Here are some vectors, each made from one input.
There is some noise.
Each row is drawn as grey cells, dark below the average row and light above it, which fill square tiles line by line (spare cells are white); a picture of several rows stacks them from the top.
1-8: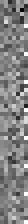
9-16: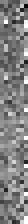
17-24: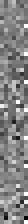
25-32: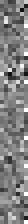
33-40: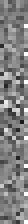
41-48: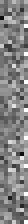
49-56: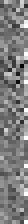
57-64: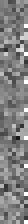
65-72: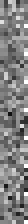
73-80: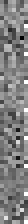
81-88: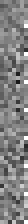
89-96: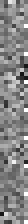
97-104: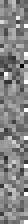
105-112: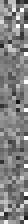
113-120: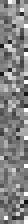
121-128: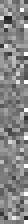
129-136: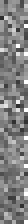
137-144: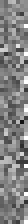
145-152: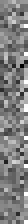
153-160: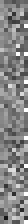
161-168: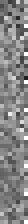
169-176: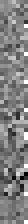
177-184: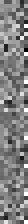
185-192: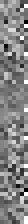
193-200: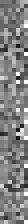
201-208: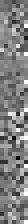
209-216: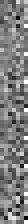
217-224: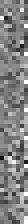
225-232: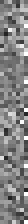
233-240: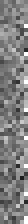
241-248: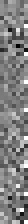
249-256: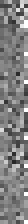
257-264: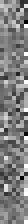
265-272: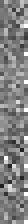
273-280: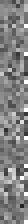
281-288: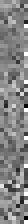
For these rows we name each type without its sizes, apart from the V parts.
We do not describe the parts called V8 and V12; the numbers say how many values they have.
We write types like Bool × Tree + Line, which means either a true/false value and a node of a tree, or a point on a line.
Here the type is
(Circle + Unit) × Line + V8 × V12.
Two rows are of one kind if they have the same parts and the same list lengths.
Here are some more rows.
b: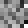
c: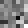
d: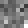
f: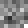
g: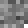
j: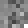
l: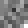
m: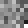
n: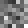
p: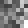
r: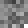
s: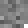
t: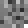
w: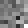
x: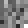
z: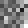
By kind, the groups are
b, m
c, f, g, j, l, n, r, t, z
d, p, s, w, x

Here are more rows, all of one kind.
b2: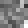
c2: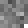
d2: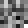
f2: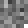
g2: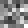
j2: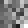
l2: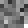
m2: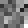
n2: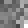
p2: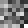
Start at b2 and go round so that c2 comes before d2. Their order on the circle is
b2, c2, m2, l2, g2, p2, d2, j2, f2, n2.
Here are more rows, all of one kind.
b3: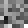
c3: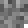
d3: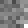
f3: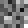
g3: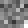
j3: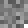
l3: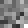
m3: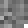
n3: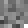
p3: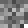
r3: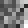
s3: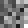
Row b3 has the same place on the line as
d3, f3, l3 and p3.
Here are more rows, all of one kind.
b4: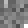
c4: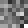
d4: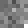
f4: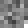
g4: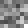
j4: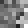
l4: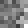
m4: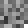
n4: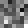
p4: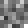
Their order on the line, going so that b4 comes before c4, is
b4, g4, n4, f4, c4, l4, p4, j4, d4, m4.
